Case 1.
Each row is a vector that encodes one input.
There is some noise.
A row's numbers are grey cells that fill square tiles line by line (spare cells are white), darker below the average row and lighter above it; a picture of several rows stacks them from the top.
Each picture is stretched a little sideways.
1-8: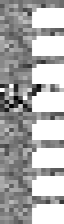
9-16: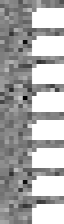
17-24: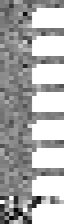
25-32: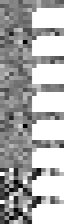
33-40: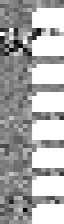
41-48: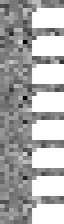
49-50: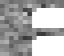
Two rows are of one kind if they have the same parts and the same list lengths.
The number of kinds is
2.
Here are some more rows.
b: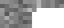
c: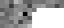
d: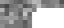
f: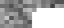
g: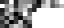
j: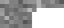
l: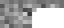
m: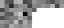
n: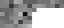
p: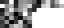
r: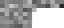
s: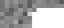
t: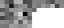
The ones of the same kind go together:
b, c, d, f, j, l, m, n, r, s, t
g, p

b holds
a node of a 10-node tree.
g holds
a fixed value.
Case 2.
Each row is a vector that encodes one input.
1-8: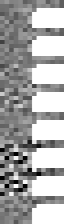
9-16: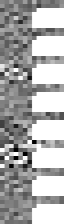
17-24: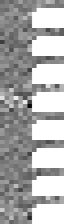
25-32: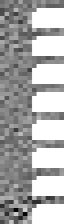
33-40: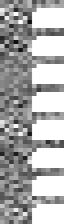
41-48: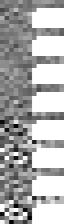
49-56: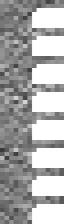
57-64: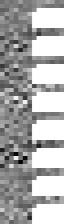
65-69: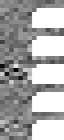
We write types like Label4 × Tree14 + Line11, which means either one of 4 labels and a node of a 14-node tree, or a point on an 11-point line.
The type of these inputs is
Bool × Bool × Bool.
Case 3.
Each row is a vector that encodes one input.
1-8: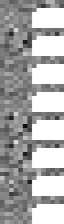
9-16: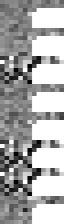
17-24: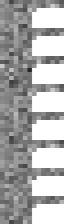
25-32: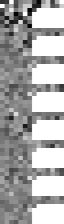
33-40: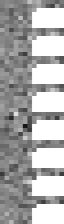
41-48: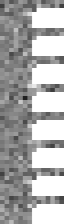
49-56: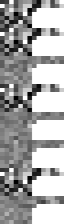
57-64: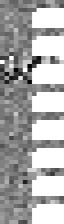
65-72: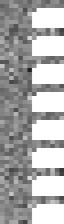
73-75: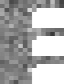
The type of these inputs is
Tree12 + Unit.
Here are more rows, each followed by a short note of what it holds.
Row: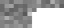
a node of a 12-node tree
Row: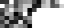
a fixed value
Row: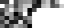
a fixed value
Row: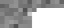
a node of a 12-node tree
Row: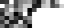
a fixed value
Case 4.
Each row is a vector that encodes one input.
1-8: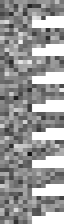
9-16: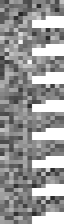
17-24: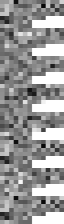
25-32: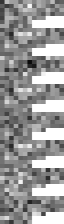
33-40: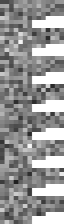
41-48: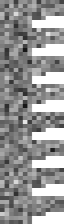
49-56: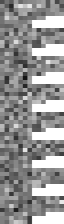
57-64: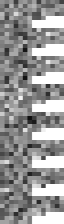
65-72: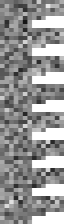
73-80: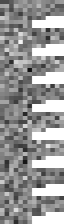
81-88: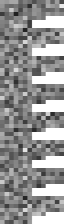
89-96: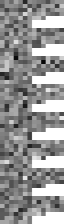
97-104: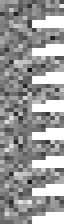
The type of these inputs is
Tree20.
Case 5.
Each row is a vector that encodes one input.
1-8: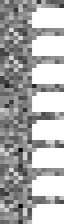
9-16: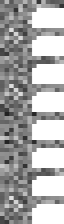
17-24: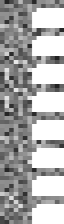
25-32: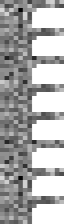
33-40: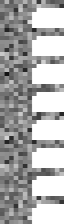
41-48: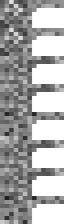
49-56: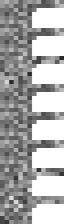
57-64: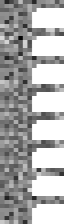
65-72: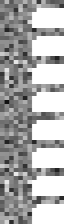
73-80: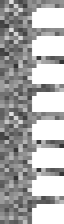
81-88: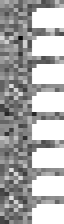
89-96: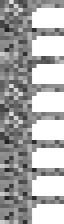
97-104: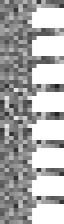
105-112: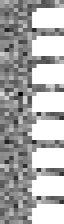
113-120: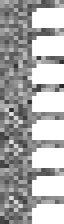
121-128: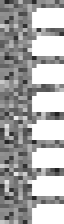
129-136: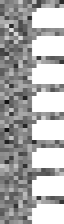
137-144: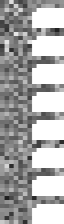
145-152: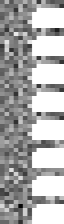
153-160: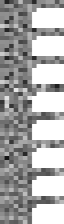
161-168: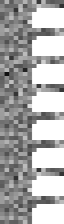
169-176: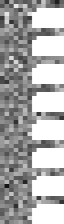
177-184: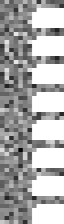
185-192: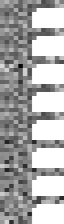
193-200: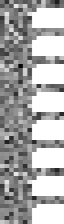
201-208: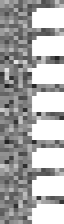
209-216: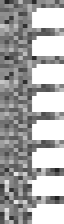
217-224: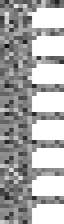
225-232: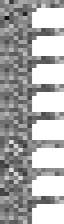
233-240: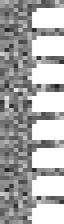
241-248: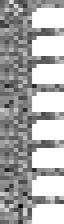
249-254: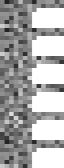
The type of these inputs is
Label8.
